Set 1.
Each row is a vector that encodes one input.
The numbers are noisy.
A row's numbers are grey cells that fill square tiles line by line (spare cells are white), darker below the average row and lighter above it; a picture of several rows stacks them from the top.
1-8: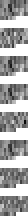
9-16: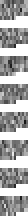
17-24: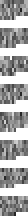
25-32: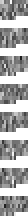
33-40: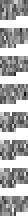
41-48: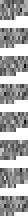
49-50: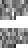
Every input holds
one of 10 labels.
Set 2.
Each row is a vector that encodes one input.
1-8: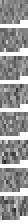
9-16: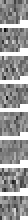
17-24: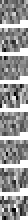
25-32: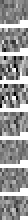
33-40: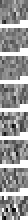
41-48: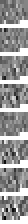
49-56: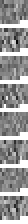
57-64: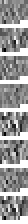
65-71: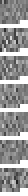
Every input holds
a point on an 8-point circle.
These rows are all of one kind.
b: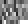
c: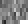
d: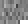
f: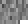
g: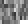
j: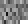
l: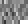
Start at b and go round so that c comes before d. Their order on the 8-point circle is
b, g, c, f, j, d, l.
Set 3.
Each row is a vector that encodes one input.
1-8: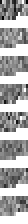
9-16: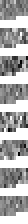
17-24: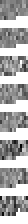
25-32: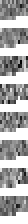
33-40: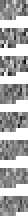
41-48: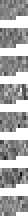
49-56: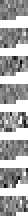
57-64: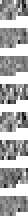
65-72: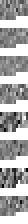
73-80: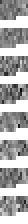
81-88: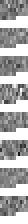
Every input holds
either a fixed value, or four true/false values.
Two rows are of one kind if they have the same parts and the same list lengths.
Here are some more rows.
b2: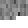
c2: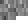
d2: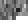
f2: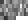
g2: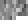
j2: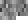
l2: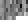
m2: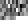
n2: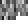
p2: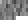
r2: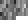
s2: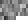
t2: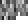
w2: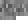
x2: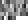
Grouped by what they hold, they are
b2, c2, d2, f2, g2, j2, l2, m2, p2, r2, s2, w2
n2, t2, x2

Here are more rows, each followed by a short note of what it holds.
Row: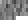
four true/false values
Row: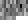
four true/false values
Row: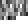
a fixed value
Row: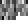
a fixed value
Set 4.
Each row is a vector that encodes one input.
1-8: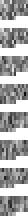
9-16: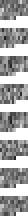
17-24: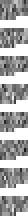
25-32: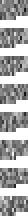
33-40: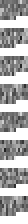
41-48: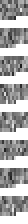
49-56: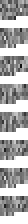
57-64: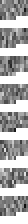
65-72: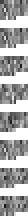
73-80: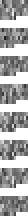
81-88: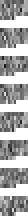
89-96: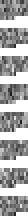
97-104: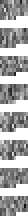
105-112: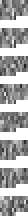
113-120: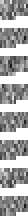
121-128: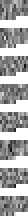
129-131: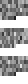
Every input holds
one of 10 labels.
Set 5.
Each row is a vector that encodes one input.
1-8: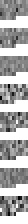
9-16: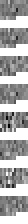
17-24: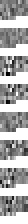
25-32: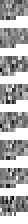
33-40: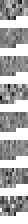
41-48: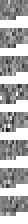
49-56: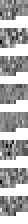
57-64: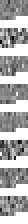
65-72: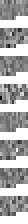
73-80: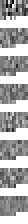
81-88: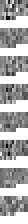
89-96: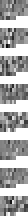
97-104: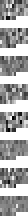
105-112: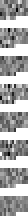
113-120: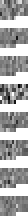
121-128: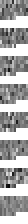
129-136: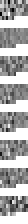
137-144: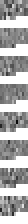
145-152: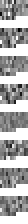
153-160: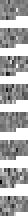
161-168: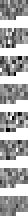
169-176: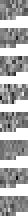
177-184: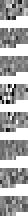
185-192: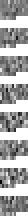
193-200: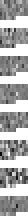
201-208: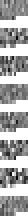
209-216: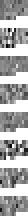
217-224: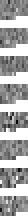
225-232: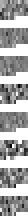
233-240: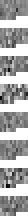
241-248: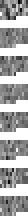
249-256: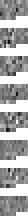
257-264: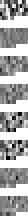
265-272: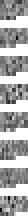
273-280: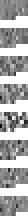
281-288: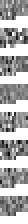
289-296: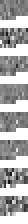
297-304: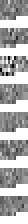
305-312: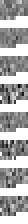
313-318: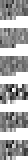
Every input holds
either a fixed value, or four true/false values.
